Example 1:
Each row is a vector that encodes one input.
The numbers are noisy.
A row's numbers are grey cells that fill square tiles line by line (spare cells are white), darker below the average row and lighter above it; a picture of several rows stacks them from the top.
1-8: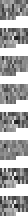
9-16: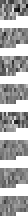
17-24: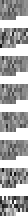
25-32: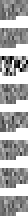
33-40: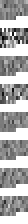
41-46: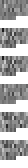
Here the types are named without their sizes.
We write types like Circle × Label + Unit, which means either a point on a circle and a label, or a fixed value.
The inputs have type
List(Line).
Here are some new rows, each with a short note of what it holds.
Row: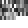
the empty list
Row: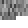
a list of one item
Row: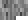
a list of two items
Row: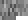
a list of one item
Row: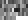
the empty list
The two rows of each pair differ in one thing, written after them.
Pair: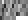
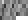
the place on the line in item 1 of the list
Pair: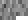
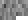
the place on the line in item 2 of the list
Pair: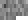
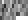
the place on the line in item 1 of the list
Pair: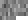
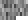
the place on the line in item 1 of the list
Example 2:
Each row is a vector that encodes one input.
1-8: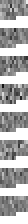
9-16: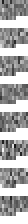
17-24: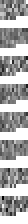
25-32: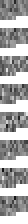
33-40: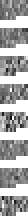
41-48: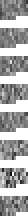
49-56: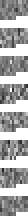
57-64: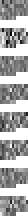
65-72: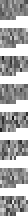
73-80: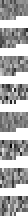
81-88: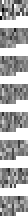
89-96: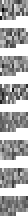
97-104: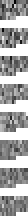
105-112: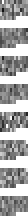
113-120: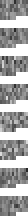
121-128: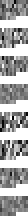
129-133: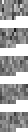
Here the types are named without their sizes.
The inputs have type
Bool × Bool × Bool × Bool + Circle + Unit.
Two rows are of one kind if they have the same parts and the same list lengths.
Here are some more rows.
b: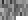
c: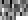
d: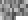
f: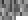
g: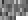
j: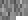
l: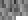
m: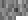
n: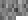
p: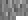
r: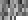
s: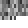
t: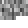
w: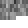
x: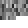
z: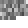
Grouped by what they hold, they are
b, c, f, g, j, l, m, n, p, w, x
d, t, z
r, s

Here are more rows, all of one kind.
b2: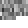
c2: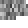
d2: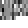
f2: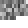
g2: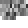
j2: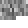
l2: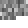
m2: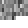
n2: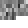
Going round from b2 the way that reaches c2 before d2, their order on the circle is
b2, c2, l2, f2, n2, d2, m2, g2, j2.
